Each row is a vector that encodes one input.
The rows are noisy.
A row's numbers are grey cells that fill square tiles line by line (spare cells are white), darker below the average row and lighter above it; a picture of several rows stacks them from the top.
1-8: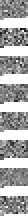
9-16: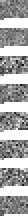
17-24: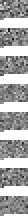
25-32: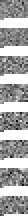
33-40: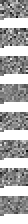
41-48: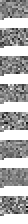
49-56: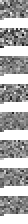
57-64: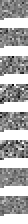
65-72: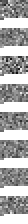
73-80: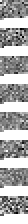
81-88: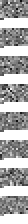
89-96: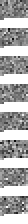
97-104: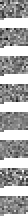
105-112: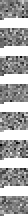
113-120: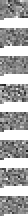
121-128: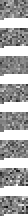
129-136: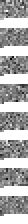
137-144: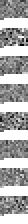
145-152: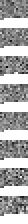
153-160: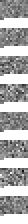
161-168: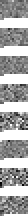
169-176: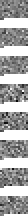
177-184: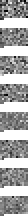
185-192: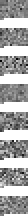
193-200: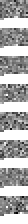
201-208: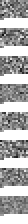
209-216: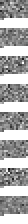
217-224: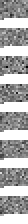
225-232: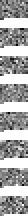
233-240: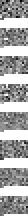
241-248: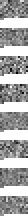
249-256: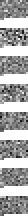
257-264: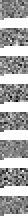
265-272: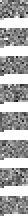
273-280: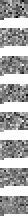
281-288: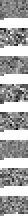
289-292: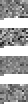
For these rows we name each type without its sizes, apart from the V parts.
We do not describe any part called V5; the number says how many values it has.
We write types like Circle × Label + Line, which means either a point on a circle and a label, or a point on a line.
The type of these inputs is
(Bool × Bool × Bool × Tree + V5) × (Label × Tree + Unit).
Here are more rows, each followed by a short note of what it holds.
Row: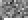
a value of V5
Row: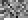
a node of a tree and three true/false values
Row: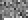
a node of a tree and three true/false values
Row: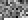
a label, a node of a tree and a value of V5
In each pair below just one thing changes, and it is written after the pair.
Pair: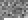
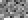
the value of V5
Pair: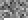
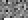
the label
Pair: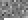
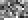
the value of V5
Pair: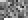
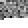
the value of V5
